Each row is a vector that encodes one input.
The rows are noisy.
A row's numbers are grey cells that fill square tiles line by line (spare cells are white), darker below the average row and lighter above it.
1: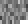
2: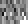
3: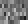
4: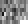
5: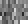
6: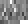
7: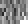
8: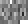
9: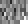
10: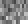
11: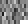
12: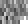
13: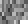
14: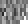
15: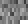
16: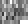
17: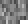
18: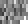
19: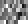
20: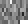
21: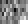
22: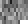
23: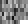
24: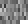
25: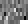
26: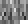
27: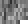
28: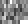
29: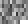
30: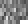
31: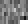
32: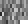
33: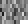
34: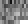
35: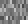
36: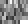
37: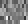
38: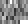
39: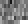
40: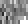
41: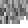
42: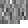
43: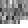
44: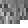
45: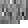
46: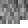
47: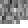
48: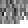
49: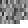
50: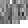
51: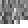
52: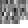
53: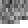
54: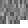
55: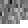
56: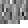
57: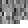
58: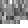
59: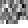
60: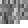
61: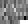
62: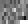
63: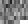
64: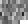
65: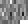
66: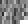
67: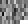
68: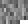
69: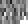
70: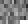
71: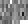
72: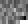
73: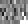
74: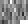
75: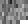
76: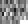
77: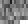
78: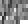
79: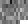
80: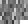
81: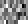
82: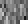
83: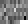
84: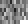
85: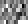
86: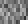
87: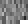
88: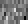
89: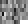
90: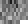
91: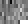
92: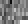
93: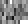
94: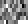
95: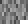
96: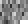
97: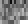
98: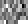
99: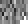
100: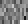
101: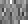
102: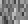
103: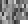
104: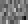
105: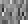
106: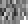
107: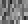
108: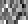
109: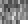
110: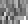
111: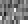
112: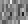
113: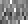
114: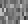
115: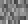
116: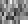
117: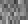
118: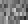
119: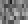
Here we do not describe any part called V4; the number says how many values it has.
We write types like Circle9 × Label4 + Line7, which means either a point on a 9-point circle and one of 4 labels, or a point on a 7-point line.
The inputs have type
List2(Bool × V4).
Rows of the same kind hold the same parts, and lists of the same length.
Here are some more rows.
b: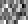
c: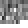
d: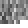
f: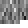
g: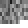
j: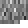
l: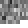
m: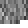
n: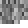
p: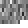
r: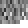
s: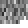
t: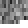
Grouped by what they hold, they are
b
c, d, f, g, j, l, m, n, p, t
r, s

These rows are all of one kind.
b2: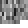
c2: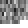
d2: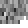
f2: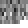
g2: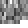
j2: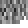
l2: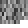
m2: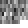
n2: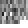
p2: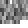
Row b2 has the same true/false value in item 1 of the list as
g2, l2 and p2.
